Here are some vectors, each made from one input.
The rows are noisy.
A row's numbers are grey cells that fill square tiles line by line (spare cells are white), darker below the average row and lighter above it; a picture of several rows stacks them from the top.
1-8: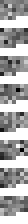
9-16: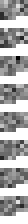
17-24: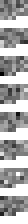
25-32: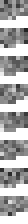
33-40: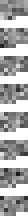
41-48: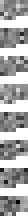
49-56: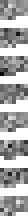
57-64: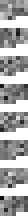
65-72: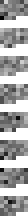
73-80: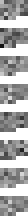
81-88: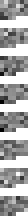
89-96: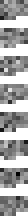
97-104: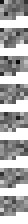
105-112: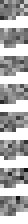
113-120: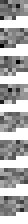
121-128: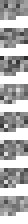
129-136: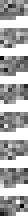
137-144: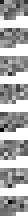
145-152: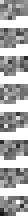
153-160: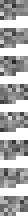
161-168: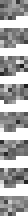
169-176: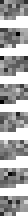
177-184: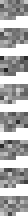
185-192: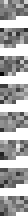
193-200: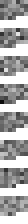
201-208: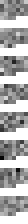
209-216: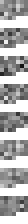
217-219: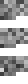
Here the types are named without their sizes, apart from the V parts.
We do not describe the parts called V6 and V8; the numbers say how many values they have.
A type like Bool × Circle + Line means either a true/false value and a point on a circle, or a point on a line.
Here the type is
(Bool × V8 + Line) × V6.
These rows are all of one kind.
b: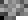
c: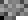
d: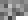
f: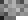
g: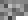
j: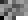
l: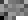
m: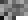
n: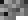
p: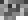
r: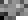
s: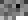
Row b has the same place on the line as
d, g, n and r.
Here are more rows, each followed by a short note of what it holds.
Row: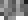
a true/false value, a value of V6 and a value of V8
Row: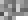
a true/false value, a value of V6 and a value of V8
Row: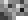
a true/false value, a value of V6 and a value of V8
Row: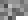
a point on a line and a value of V6
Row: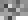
a point on a line and a value of V6
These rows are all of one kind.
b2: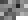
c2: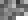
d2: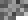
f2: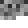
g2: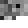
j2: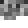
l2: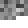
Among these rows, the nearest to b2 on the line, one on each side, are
j2 and l2.
